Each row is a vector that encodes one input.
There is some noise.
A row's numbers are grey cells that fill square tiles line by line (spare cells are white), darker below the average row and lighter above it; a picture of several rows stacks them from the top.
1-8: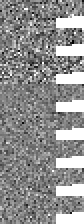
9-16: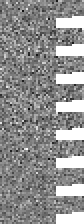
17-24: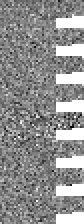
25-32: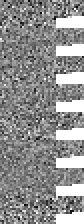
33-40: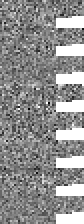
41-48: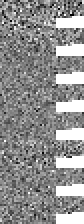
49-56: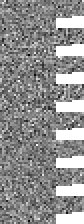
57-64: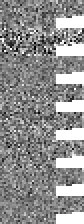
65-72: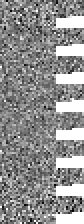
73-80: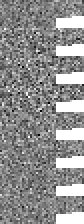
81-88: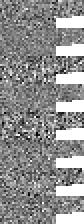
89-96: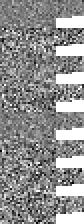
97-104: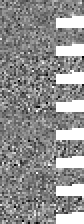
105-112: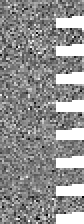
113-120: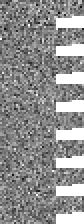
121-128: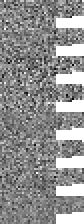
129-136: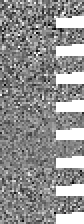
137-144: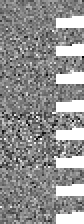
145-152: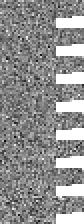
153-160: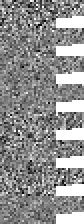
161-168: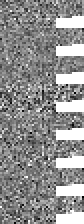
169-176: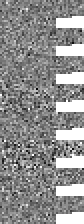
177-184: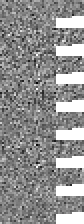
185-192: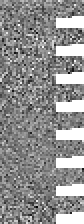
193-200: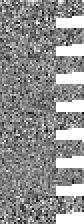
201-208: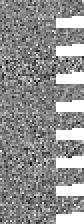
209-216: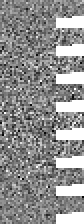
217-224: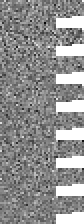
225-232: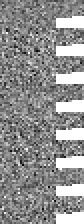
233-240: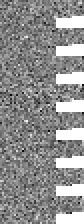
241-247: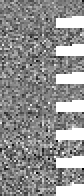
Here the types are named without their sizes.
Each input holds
a point on a line and a true/false value, together with either a label, or a point on a line.
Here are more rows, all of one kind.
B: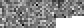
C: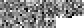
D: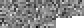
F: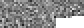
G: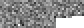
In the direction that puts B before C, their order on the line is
G, F, D, B, C.
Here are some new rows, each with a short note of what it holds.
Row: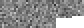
a label, a point on a line and a true/false value
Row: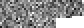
a label, a point on a line and a true/false value
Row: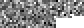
a point on each of two lines and a true/false value
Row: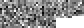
a point on each of two lines and a true/false value
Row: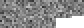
a point on each of two lines and a true/false value
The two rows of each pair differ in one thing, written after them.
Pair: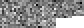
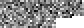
the true/false value
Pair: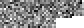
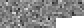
the place on the line
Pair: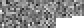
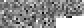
the true/false value
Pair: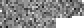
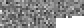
the label
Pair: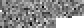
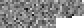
the place on the line
